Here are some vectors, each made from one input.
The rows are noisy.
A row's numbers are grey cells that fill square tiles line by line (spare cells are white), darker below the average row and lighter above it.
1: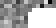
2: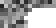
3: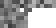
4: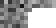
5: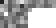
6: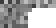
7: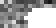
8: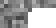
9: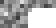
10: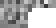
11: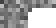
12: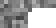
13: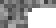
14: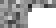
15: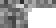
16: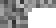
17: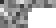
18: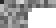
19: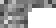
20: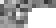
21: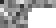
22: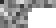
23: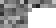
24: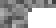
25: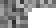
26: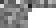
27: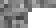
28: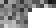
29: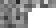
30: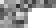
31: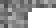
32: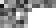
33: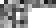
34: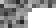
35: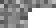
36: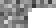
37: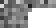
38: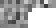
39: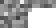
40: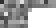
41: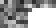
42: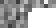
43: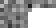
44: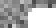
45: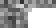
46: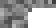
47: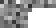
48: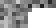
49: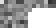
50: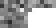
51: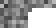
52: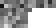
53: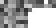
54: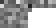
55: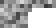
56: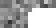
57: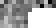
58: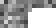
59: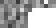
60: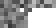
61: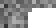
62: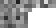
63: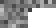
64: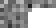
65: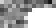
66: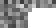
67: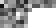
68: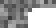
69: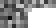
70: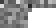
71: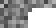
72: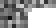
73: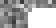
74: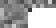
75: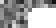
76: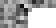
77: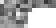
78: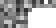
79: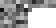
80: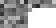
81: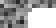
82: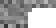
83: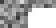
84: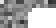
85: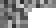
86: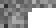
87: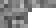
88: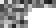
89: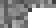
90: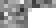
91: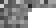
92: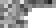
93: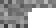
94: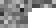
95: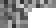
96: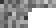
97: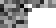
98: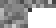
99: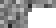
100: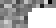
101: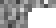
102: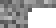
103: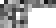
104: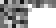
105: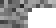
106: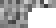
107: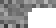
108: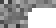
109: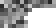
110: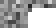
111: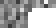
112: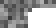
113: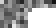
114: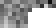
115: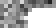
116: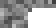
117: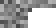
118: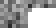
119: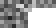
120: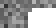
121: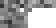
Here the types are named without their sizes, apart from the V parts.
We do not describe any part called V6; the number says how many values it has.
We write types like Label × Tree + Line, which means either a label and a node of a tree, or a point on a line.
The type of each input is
(Bool × Bool × Bool + V6) × Tree.
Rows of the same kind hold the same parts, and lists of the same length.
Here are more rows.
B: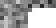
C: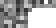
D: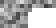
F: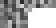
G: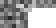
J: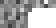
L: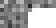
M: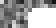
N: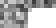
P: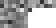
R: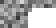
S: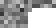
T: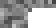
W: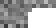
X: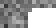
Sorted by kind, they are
B, C, M, N, S
D, F, G, J, L, P, R, T, W, X

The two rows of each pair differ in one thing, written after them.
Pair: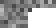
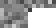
one of the three true/false values
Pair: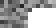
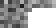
one of the three true/false values
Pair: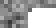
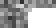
the node of the tree
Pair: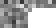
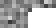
the node of the tree
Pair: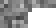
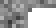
one of the three true/false values
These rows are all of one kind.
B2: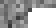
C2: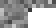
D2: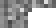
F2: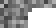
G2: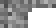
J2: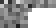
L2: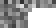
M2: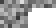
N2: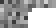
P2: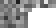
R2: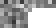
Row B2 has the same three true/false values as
D2, L2 and M2.
